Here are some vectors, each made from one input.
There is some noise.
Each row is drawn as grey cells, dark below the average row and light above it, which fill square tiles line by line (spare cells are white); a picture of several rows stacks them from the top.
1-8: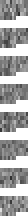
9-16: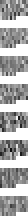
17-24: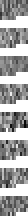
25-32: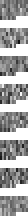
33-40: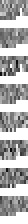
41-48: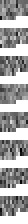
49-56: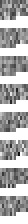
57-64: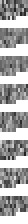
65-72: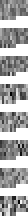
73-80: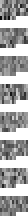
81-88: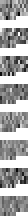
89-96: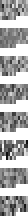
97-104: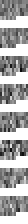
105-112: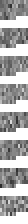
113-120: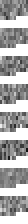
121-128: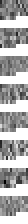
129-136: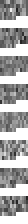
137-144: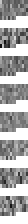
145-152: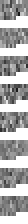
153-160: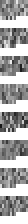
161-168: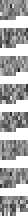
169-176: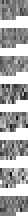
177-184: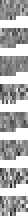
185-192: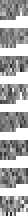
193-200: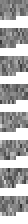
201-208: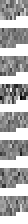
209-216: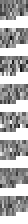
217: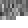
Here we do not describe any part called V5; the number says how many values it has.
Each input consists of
a point on a 9-point line and a true/false value, together with a list of up to two values of V5.
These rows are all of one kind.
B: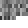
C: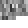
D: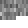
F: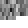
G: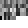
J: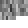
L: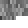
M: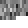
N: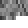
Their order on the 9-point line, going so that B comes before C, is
B, L, C, G, J, M, D, N, F.
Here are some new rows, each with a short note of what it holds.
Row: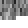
a point on a 9-point line and a true/false value, together with a list of one item
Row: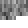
a point on a 9-point line and a true/false value, together with a list of two items
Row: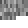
a point on a 9-point line and a true/false value, together with the empty list
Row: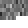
a point on a 9-point line and a true/false value, together with a list of two items
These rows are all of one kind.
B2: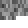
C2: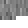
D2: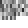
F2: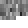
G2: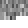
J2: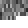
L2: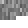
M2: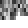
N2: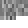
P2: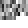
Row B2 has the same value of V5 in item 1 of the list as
C2, J2 and M2.
